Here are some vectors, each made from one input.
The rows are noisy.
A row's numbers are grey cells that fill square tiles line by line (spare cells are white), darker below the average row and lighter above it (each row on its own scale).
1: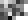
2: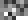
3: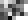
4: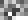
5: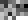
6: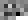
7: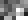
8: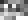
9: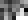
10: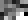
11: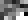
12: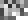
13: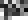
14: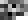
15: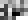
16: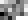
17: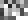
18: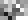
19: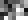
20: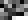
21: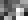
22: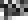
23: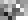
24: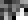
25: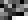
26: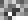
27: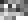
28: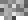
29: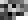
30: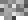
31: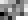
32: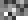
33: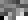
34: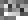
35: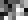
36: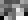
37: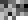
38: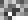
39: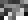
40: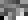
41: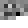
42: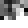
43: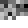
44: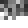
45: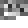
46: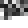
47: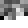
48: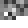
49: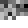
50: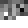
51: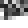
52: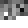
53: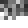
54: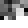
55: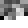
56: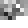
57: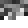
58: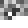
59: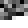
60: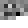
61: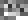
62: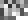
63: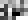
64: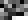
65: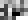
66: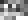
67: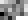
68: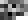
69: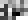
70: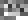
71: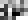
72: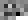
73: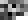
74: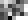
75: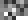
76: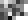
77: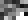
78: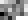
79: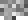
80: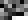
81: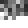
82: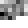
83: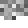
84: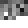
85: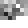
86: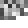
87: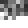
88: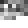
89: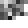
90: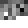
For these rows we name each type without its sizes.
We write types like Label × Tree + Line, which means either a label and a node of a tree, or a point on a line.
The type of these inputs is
Bool × Bool × Bool × Bool + Tree + Unit.
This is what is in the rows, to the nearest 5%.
About 5% of them hold a fixed value. About 20% of them hold a node of a tree. The rest hold four true/false values.
